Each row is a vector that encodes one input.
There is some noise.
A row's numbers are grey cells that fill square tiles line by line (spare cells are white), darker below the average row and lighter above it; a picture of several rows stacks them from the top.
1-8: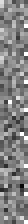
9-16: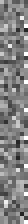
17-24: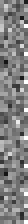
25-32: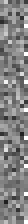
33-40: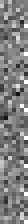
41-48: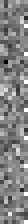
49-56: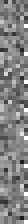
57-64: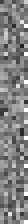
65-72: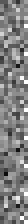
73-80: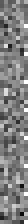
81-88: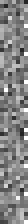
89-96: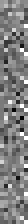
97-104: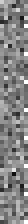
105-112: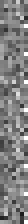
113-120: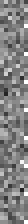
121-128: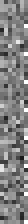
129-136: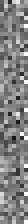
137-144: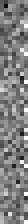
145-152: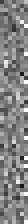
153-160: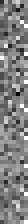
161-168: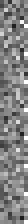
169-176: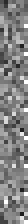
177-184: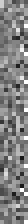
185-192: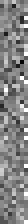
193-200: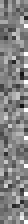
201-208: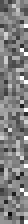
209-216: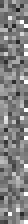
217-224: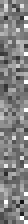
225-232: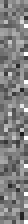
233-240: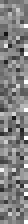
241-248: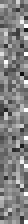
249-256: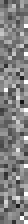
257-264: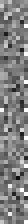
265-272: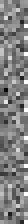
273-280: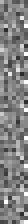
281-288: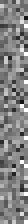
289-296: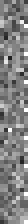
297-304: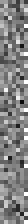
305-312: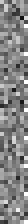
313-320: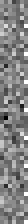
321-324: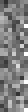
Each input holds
a point on a 16-point circle, together with either a point on a 10-point circle, or a point on a 16-point circle.
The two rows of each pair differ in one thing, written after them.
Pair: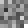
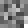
the place on the 10-point circle
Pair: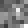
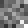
the place on the 16-point circle
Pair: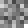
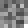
the place on the 10-point circle
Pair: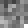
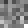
the place on the 10-point circle
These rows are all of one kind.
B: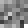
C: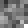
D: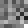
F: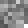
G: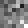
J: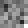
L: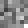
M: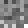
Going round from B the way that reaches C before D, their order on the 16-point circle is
B, M, C, D, G, F, L, J.
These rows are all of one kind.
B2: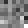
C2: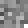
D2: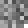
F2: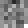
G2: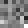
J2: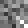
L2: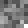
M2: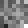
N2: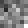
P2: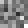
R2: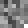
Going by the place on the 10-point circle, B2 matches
D2, G2 and P2.
